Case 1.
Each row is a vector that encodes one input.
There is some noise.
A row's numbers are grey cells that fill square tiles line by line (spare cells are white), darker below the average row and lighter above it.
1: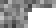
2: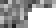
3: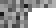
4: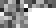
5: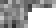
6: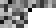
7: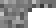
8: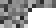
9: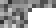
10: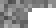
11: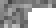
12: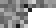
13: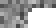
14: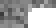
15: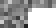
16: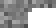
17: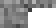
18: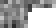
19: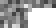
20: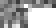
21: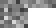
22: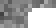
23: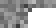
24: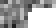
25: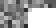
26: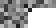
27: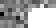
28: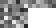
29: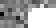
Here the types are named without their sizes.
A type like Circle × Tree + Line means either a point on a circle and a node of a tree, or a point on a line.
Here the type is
Line.
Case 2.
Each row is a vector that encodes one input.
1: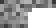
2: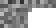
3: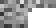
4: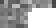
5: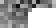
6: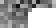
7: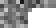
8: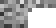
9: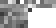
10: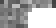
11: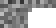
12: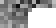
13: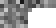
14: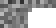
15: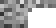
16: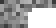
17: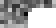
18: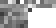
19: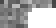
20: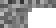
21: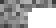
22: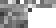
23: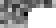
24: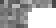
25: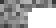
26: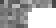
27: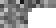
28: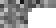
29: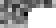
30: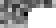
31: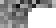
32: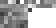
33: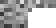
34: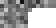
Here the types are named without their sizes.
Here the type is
Line.
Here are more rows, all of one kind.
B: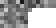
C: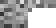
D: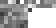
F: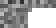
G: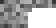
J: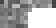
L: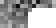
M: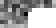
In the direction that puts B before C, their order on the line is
M, L, B, F, J, G, C, D.
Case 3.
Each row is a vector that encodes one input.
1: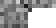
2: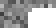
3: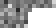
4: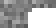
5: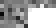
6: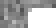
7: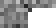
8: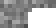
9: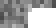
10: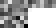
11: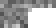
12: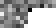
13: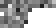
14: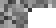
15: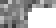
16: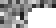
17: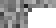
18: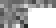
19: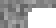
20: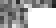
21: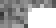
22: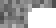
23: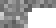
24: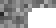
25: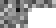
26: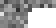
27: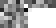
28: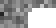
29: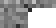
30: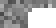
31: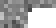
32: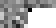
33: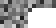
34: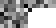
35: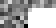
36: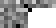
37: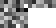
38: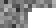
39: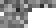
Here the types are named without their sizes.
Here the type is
Line.
